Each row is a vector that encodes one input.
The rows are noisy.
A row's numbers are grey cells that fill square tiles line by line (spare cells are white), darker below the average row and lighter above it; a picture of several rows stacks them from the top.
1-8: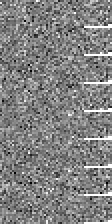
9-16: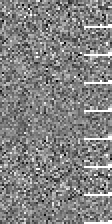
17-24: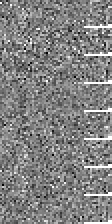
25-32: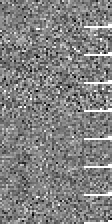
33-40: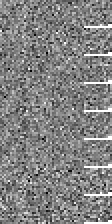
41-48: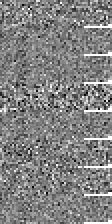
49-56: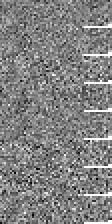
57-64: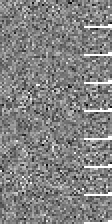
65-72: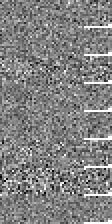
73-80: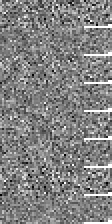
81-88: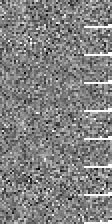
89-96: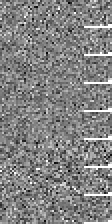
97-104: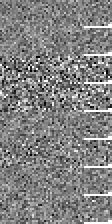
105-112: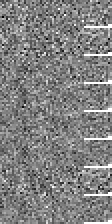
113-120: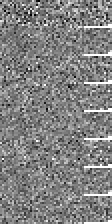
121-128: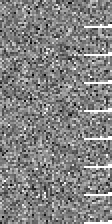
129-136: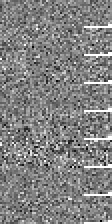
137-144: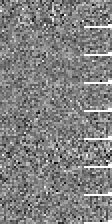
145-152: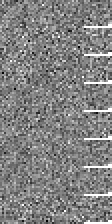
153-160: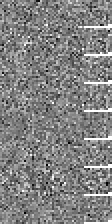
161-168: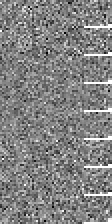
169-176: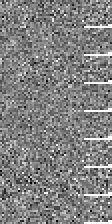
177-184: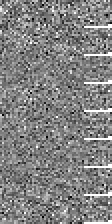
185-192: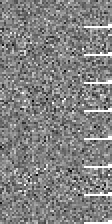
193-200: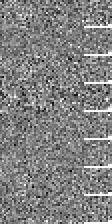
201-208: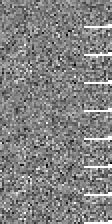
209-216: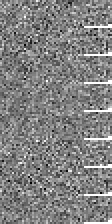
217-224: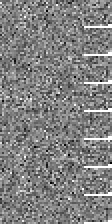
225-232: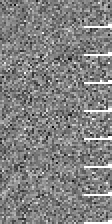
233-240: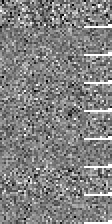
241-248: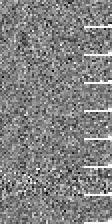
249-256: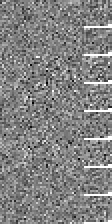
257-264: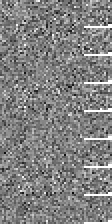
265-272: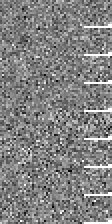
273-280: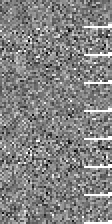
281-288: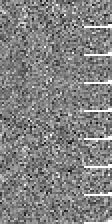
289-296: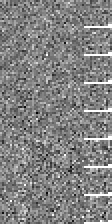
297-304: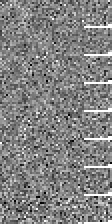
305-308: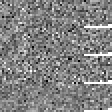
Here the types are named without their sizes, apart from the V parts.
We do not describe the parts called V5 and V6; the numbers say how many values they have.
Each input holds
either a fixed value, or two labels, or a true/false value, a value of V5 and a value of V6.
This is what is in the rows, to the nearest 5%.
A few of them hold a fixed value. About 55% of them hold two labels. The rest hold a true/false value, a value of V5 and a value of V6.
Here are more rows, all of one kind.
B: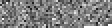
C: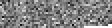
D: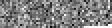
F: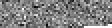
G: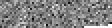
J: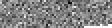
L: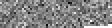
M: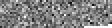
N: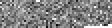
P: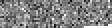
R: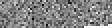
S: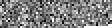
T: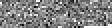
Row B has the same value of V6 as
C and N.
